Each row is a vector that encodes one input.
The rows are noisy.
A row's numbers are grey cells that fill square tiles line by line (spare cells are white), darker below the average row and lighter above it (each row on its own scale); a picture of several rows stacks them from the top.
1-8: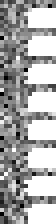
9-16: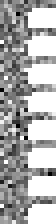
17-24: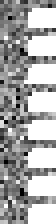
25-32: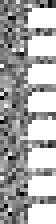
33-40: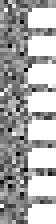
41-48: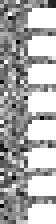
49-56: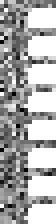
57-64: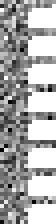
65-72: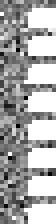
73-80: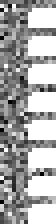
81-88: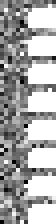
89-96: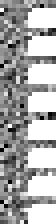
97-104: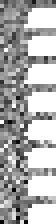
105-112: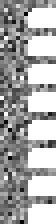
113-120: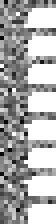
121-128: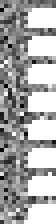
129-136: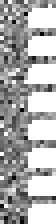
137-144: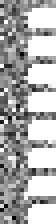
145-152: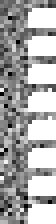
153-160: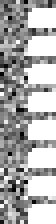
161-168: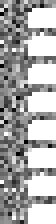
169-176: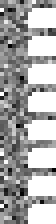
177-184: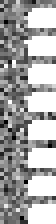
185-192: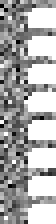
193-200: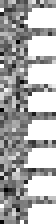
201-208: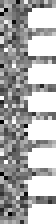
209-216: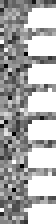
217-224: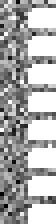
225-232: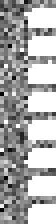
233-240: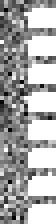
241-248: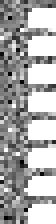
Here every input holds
a true/false value, together with either one of 7 labels, or a point on an 8-point line.
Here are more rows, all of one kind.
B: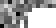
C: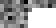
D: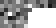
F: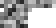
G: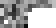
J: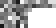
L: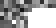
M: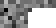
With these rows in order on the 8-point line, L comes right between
G and J.
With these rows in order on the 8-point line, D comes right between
C and M.
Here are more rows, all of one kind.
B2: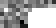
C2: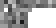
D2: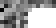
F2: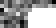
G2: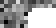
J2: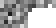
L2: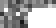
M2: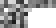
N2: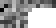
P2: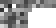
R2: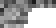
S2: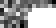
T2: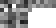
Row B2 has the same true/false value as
C2, J2, L2 and M2.
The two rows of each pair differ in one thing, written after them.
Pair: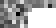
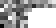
the true/false value
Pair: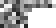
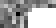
the true/false value
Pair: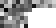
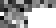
the true/false value
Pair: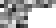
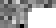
the true/false value
